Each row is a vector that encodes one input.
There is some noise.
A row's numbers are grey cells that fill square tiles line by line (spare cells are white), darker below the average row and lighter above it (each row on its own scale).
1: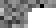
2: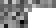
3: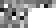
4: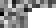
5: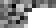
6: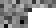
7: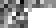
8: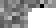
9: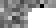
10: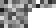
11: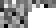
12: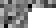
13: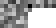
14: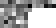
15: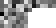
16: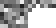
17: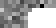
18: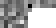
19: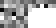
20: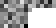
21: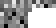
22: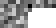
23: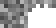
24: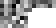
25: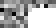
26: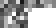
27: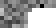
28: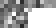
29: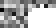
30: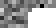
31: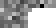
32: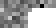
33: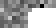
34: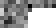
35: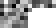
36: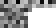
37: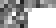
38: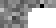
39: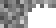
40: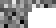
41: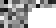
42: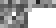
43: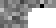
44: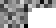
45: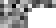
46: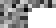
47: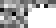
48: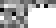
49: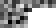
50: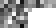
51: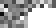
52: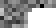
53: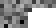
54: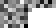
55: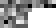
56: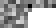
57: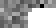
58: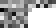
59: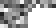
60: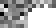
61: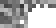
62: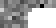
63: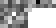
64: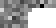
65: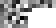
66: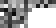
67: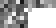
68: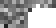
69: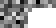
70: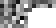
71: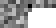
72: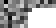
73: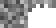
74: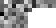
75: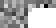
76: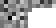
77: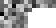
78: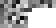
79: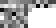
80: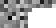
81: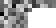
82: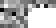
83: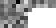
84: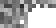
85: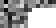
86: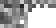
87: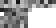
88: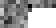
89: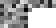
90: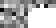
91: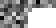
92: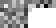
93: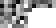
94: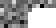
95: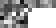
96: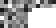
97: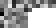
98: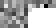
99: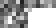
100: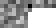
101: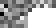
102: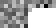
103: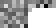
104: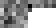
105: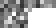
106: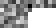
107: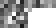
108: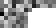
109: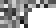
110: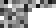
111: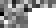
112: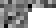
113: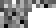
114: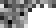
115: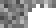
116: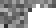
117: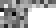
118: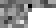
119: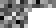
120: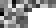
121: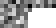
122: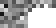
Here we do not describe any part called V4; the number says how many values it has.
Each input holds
one of 7 labels, together with either a point on a 5-point line, or a value of V4.
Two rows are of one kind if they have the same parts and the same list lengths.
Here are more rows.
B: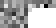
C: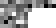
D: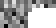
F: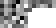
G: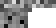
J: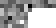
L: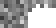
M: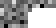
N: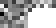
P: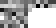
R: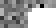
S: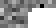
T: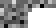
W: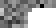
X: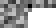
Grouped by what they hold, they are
B, D, F, G, P
C, J, L, M, N, R, S, T, W, X

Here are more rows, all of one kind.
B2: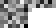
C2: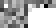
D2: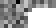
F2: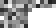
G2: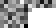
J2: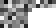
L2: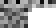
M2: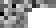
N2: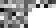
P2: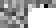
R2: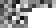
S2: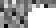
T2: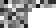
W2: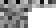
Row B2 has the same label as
C2, G2 and P2.
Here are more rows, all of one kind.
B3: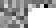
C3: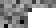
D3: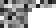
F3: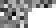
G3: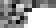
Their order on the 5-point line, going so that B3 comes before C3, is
B3, F3, D3, C3, G3.
